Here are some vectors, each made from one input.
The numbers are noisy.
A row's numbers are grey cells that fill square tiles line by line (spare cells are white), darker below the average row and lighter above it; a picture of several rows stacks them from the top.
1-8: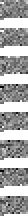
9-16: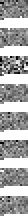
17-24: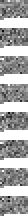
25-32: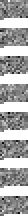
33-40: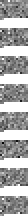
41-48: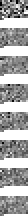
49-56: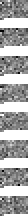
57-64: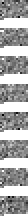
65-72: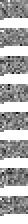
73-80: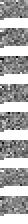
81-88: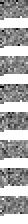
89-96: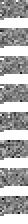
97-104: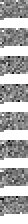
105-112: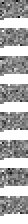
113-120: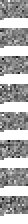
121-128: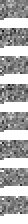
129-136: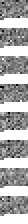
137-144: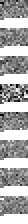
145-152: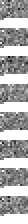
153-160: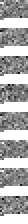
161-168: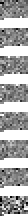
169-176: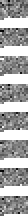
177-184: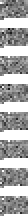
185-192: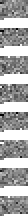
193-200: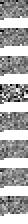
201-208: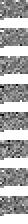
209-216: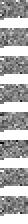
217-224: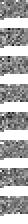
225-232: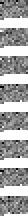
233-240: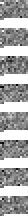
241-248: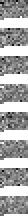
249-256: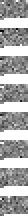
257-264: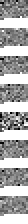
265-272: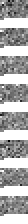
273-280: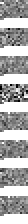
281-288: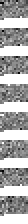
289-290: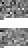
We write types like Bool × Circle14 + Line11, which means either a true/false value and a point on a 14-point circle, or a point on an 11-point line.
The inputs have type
Bool × Bool × Bool × Bool + Unit.
